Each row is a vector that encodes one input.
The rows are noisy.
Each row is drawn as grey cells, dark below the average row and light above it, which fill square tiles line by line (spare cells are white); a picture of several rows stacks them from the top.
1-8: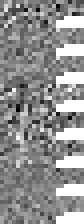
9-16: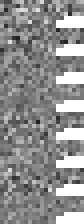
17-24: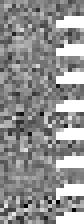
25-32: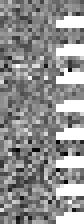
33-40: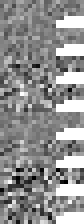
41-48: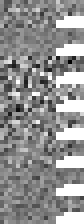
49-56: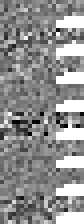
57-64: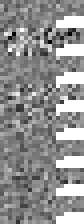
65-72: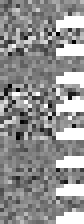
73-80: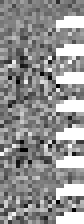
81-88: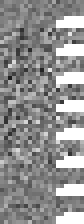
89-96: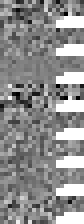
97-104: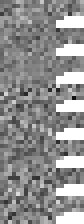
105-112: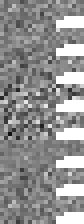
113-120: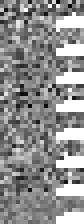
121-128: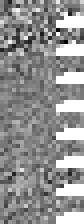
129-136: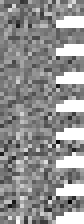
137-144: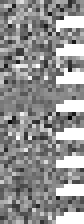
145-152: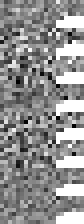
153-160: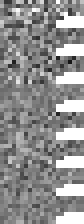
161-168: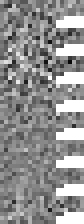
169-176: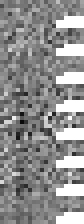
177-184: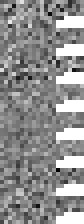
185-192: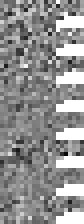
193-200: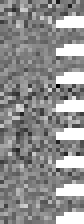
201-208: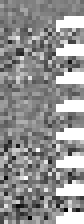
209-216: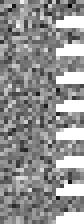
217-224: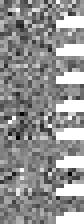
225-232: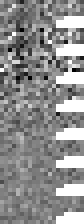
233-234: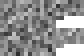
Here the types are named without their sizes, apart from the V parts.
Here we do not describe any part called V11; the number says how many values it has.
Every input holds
a point on a line, together with either a point on a line, or a value of V11.
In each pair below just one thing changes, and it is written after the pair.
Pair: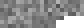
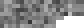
the place on the line
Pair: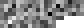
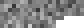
the place on the line
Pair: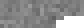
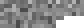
the value of V11
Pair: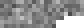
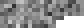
the value of V11
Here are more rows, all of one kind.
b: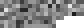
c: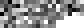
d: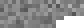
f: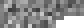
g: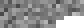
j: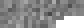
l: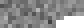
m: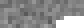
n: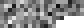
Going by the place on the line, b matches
d and l.
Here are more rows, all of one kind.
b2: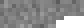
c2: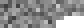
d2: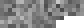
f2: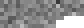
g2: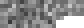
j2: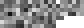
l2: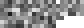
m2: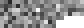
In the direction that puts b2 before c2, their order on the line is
b2, f2, l2, d2, g2, m2, c2, j2.
